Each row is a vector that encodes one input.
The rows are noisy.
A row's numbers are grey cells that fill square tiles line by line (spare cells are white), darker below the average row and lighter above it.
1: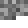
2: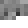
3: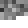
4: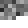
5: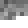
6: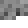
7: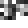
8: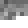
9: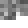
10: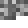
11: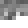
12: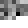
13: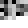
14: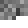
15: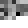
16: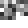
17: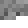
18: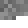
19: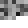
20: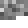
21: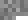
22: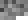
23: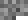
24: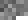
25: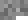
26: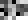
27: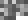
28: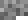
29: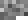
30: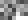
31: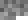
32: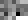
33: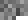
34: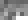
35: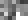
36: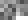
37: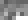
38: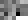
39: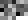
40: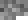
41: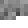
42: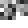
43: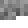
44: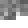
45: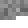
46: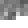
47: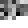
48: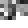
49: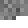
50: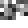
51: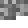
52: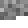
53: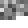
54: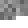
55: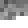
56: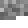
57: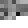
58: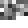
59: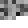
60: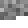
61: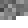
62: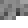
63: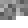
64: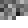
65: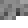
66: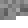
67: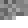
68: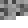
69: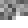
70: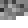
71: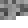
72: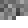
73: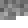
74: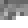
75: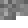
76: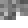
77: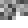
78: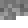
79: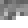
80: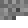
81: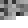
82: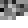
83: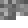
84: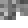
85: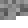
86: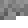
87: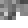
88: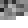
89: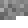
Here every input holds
a point on a 6-point line and a true/false value.
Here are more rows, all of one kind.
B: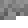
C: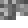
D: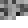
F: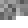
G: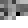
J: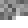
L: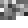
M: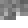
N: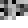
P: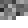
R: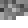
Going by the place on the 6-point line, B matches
C, G and P.
